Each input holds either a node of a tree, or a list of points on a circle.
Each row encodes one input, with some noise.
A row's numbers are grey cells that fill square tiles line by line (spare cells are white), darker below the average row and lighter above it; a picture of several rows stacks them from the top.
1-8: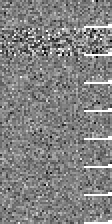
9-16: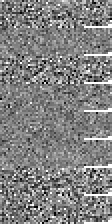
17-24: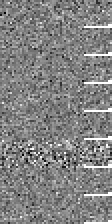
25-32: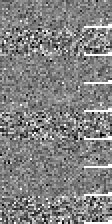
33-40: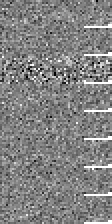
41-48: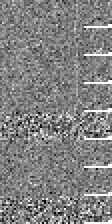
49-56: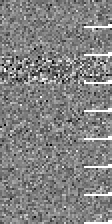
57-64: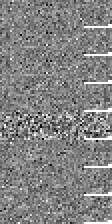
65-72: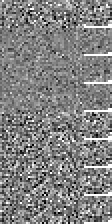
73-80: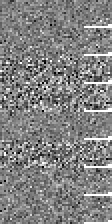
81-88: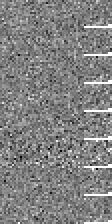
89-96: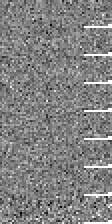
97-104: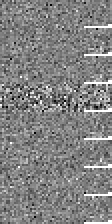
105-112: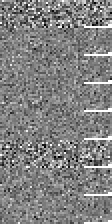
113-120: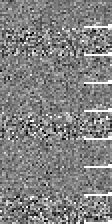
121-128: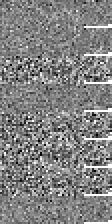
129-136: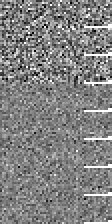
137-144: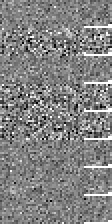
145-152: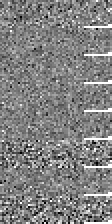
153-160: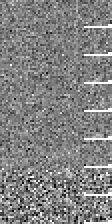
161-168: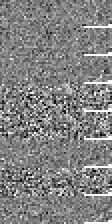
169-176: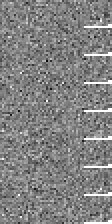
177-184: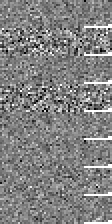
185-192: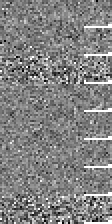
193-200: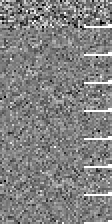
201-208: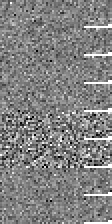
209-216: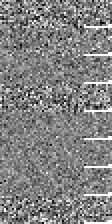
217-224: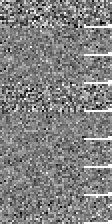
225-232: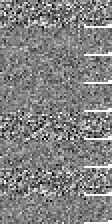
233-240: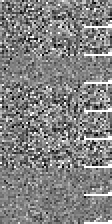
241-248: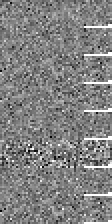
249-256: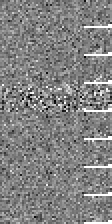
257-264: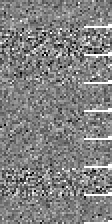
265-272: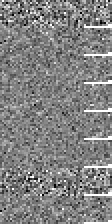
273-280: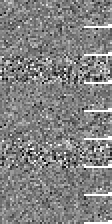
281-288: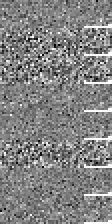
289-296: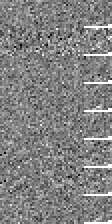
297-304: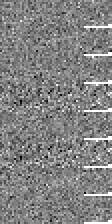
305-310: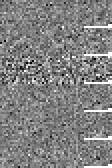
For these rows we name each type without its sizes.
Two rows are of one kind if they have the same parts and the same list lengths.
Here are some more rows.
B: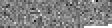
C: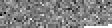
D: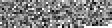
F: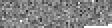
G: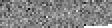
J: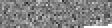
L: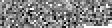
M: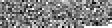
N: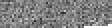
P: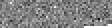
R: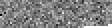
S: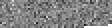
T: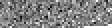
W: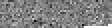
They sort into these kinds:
B, F, J, N, W
C, R
D, L, M
G, P, S
T

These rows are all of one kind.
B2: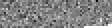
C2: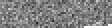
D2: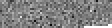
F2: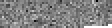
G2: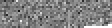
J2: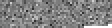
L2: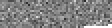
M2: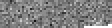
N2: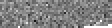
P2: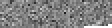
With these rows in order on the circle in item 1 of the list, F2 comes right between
B2 and J2.
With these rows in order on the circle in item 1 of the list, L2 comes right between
D2 and N2.
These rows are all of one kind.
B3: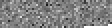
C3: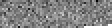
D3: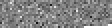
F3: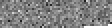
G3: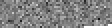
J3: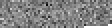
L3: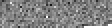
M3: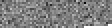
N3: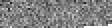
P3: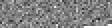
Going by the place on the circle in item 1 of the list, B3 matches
F3 and G3.
